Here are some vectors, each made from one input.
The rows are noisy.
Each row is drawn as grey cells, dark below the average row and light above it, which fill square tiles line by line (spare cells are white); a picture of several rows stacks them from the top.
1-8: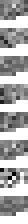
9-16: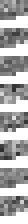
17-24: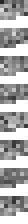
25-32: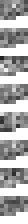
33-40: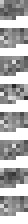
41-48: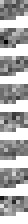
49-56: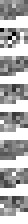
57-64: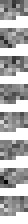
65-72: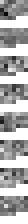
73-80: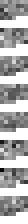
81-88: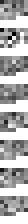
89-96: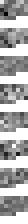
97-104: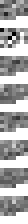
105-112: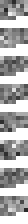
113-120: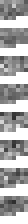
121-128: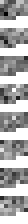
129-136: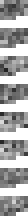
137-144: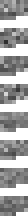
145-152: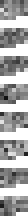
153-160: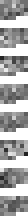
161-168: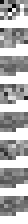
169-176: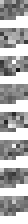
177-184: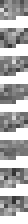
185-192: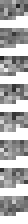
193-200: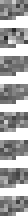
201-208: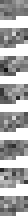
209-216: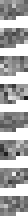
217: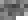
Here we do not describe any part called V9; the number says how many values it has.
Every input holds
a list of up to two items, each a true/false value and a value of V9.
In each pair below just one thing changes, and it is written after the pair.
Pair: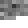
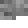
the true/false value in item 2 of the list
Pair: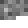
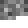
the value of V9 in item 2 of the list
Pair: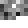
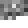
the true/false value in item 1 of the list
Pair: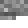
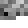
the true/false value in item 1 of the list
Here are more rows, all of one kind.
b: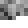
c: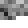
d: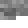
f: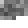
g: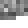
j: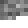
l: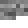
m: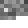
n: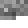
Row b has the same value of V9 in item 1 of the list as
c, d and l.
